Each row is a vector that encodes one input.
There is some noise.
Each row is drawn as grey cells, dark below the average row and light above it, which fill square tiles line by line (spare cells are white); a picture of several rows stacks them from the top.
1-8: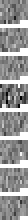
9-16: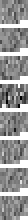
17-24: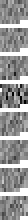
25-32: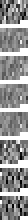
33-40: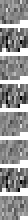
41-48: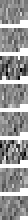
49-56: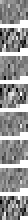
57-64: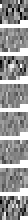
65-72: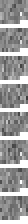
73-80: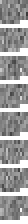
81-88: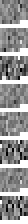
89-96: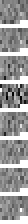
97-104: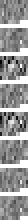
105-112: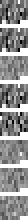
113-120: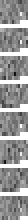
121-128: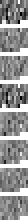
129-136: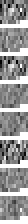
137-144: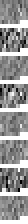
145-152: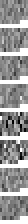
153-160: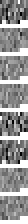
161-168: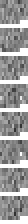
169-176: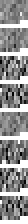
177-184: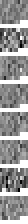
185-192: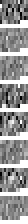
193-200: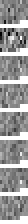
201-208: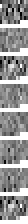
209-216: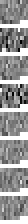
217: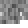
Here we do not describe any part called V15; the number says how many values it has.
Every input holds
either a point on a 5-point line, or a true/false value and a value of V15.
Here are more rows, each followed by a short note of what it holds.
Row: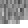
a true/false value and a value of V15
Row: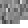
a true/false value and a value of V15
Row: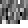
a point on a 5-point line
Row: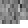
a true/false value and a value of V15
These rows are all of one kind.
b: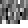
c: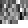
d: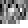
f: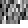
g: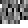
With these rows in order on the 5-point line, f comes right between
b and d.
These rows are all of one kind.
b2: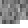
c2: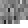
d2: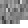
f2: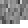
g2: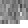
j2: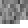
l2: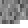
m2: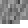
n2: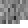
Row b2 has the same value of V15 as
j2 and l2.
